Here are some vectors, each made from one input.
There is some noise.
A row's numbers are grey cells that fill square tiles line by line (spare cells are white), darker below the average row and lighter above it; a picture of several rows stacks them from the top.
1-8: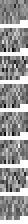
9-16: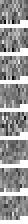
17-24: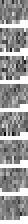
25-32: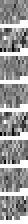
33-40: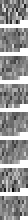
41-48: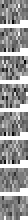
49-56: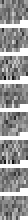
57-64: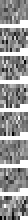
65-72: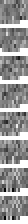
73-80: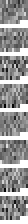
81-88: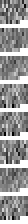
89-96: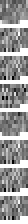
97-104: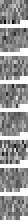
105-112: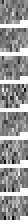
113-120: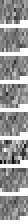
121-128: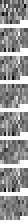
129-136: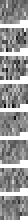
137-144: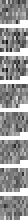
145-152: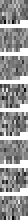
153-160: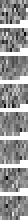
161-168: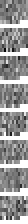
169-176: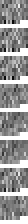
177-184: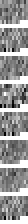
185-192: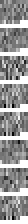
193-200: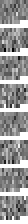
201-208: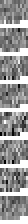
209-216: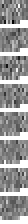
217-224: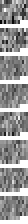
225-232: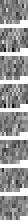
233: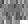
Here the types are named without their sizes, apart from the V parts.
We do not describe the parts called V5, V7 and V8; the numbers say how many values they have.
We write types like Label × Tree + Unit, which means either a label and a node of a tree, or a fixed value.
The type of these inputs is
List(Line) × ((Tree + V7) × V5 × V8 + Unit).
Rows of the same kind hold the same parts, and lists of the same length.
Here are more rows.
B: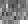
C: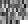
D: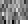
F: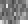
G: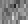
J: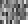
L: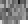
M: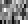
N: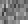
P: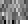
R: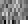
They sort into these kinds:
B, N
C
D
F
G
J
L
M
P, R

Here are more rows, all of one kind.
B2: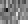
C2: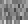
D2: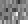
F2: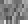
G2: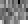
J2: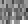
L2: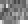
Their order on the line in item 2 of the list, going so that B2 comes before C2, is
L2, B2, F2, C2, D2, J2, G2.
